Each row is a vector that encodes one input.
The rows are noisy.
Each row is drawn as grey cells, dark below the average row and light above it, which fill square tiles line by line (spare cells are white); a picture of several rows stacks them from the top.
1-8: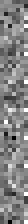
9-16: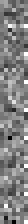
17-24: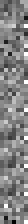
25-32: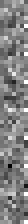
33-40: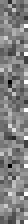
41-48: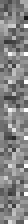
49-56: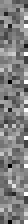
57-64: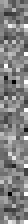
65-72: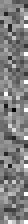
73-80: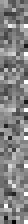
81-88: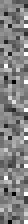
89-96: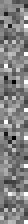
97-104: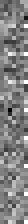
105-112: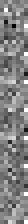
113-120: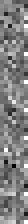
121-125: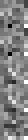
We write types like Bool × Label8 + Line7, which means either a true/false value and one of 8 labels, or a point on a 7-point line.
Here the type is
Circle10.
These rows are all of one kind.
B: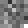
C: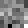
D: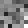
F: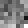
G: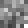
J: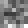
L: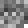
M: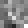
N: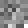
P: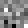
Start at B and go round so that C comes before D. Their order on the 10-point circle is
B, F, L, N, M, P, G, C, D, J.
